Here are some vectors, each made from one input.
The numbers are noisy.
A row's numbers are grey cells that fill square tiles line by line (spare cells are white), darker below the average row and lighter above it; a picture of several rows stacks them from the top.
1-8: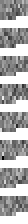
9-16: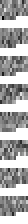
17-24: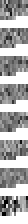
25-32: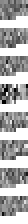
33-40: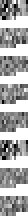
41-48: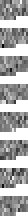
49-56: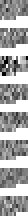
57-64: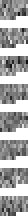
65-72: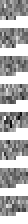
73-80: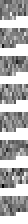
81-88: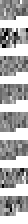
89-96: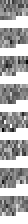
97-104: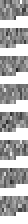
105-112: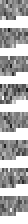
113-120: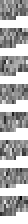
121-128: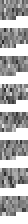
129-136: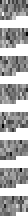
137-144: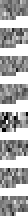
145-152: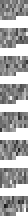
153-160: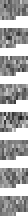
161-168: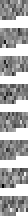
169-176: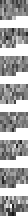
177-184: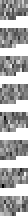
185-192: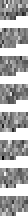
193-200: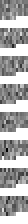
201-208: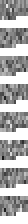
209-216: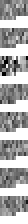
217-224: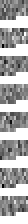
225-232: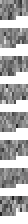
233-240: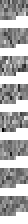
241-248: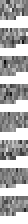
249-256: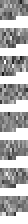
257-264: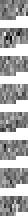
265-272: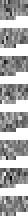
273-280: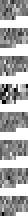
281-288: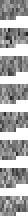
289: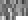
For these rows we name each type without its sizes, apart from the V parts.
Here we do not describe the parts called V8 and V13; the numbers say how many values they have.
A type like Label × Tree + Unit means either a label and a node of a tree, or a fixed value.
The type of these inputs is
Bool × Bool × Bool × Bool × Label × V8 × V13 + Unit.
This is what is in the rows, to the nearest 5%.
About 5% of them hold a fixed value. The rest hold a label, four true/false values, a value of V8 and a value of V13.
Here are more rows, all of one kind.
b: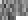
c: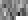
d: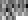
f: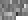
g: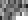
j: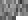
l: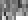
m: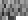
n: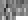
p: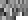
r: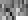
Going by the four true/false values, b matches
f, j and l.
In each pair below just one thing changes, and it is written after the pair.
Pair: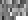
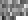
the label
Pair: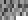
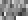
the value of V8
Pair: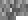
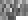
one of the four true/false values
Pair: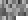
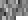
the value of V8
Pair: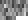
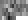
the value of V13
